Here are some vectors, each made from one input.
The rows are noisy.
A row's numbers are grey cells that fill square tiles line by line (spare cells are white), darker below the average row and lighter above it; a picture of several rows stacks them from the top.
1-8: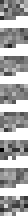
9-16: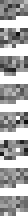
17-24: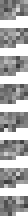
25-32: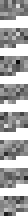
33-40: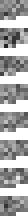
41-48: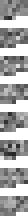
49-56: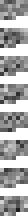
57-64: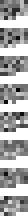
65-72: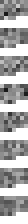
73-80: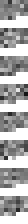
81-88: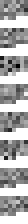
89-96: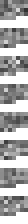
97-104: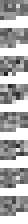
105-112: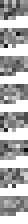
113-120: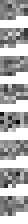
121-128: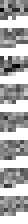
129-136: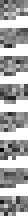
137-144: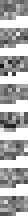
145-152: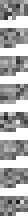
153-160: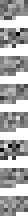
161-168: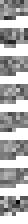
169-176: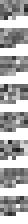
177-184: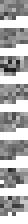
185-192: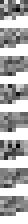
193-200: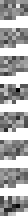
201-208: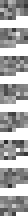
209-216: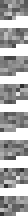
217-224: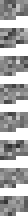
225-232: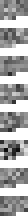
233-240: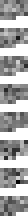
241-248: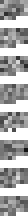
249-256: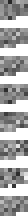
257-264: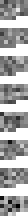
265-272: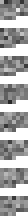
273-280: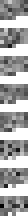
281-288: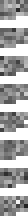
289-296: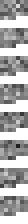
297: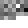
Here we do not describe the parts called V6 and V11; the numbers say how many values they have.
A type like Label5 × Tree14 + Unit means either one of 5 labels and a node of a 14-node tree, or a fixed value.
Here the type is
(Bool × Bool × Bool × Bool + Unit) × V6 × V11 + Label9.
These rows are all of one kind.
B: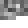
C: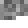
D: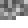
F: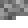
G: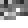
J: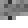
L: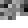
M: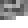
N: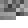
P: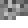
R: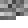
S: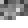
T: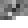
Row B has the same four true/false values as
D, M and P.
